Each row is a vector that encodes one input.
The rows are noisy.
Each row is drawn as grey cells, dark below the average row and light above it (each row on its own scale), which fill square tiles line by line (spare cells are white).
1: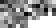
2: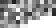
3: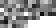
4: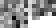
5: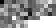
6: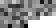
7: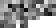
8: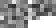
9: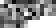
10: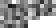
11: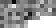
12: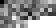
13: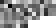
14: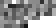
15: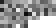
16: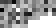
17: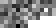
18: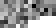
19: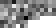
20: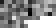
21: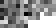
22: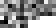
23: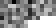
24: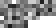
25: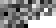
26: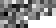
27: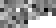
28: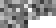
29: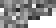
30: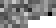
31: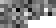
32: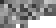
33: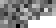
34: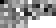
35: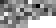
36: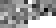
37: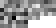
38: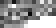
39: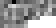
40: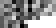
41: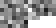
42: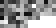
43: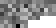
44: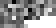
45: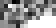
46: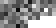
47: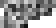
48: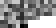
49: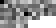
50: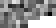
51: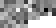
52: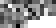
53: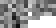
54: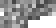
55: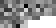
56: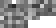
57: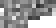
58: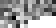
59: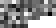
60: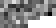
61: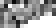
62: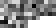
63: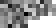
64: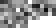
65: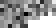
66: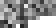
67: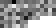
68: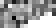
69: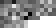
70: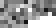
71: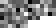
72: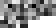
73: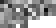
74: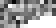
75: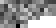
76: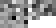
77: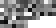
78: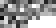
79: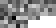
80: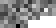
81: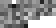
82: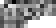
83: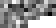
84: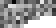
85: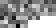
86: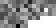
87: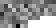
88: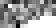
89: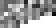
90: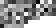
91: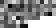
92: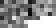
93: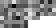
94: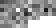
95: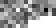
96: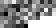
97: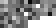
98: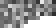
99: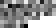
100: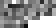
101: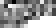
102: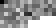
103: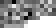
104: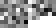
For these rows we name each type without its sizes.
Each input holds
either a fixed value, or three true/false values.
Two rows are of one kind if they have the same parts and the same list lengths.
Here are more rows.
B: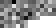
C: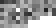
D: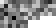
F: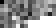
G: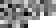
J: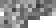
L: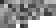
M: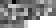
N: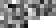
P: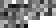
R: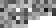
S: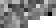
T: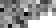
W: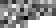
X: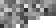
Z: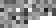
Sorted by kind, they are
B, C, D, F, G, L, M, N, P, R, S, T, W, X, Z
J

